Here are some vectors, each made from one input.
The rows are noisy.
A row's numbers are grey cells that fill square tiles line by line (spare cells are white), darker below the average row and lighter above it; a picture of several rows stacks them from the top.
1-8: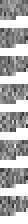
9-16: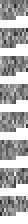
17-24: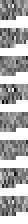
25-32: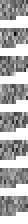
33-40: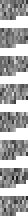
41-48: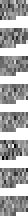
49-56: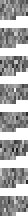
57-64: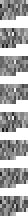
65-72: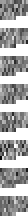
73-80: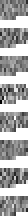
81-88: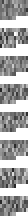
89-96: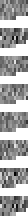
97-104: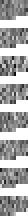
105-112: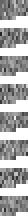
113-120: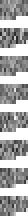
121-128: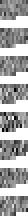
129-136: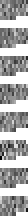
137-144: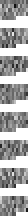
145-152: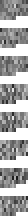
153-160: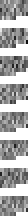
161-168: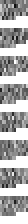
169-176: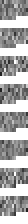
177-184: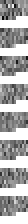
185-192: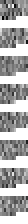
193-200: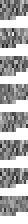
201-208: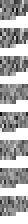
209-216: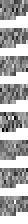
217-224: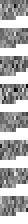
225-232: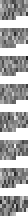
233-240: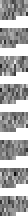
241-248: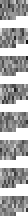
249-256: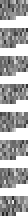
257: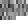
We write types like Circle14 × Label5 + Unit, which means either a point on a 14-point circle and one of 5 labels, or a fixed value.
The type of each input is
Line12.
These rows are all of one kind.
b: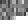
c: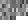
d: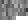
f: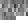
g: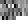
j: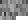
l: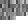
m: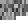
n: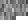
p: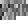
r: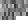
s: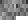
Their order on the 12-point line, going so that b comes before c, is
m, p, l, b, d, s, j, n, c, f, r, g.
